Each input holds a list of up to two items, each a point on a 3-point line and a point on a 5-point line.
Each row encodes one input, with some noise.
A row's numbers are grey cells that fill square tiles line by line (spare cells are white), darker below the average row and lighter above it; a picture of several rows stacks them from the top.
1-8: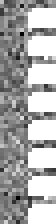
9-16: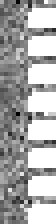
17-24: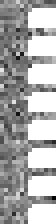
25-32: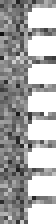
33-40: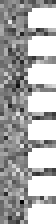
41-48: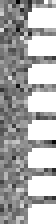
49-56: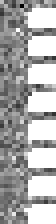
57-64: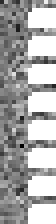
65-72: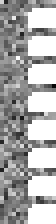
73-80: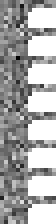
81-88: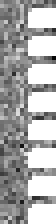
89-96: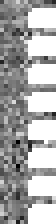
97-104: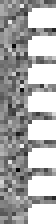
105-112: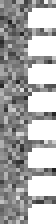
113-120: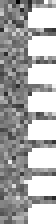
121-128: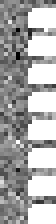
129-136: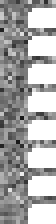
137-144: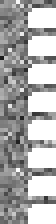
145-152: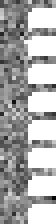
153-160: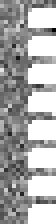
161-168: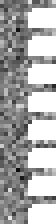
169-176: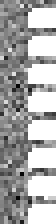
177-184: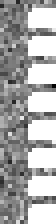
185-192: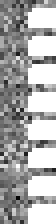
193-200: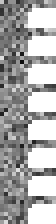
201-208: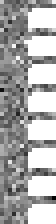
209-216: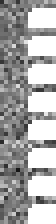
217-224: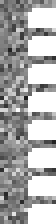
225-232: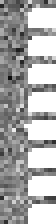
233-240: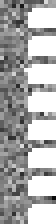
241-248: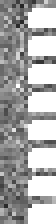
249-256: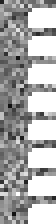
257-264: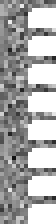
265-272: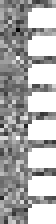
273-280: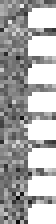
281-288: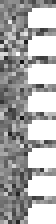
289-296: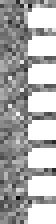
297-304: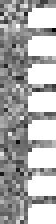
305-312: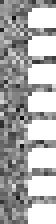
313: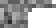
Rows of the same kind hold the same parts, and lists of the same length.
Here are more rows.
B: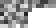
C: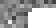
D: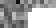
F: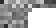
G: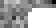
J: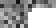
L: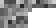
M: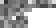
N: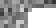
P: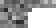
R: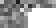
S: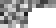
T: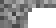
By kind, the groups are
B, S
C, F, G, N
D, J, L, M, P, R, T

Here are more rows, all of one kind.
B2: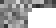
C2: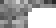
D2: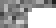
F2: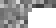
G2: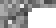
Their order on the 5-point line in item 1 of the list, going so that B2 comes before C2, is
B2, F2, G2, C2, D2.
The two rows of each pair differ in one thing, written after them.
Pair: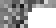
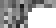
the place on the 3-point line in item 2 of the list
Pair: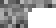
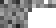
the place on the 3-point line in item 2 of the list
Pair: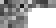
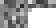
the place on the 5-point line in item 1 of the list
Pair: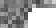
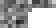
the place on the 3-point line in item 2 of the list
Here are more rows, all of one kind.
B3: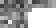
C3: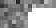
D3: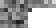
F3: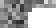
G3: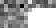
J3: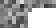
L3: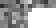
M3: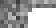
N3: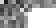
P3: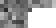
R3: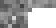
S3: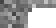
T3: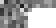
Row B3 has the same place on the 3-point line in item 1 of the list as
D3, F3 and P3.
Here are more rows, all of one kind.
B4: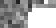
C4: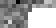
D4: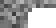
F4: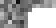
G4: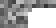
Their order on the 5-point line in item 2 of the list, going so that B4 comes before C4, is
B4, C4, F4, D4, G4.
